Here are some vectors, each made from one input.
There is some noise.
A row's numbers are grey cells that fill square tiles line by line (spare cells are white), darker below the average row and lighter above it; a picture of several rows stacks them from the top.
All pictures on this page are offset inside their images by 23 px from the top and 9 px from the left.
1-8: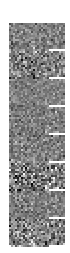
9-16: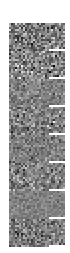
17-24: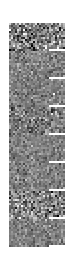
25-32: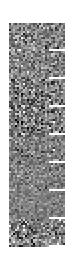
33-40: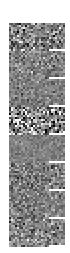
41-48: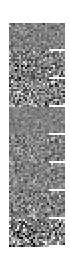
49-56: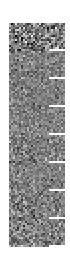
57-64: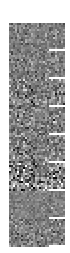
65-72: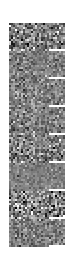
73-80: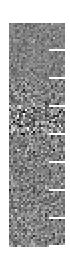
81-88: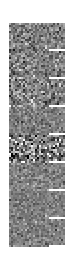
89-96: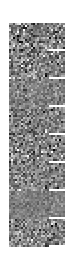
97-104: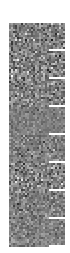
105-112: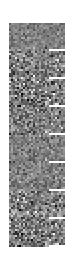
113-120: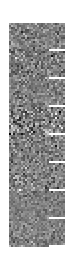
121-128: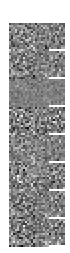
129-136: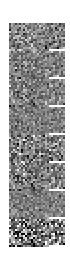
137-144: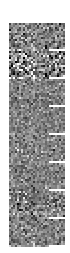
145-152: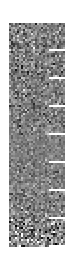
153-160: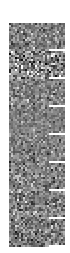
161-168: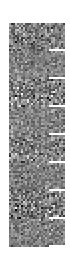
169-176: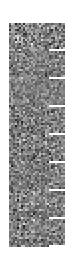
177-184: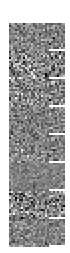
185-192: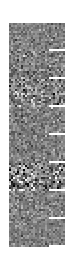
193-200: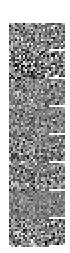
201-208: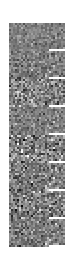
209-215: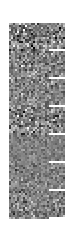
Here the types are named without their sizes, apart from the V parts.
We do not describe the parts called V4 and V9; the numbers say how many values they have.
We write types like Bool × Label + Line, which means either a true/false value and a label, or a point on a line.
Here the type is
Bool × (Circle + V9) × Line × V4.
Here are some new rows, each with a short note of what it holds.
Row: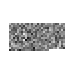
a point on a circle, a point on a line, a true/false value and a value of V4
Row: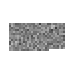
a point on a circle, a point on a line, a true/false value and a value of V4
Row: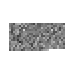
a point on a circle, a point on a line, a true/false value and a value of V4
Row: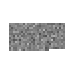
a point on a line, a true/false value, a value of V4 and a value of V9
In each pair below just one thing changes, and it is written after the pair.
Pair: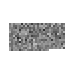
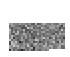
the place on the line
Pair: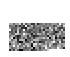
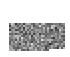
the place on the line
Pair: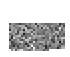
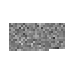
the true/false value
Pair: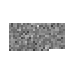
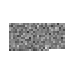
the place on the line
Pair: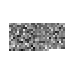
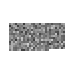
the value of V9
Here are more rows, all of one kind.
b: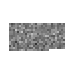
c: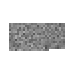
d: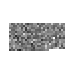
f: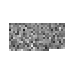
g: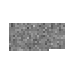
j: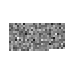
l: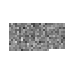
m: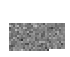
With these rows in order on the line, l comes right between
d and j.
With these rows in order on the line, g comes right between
c and m.
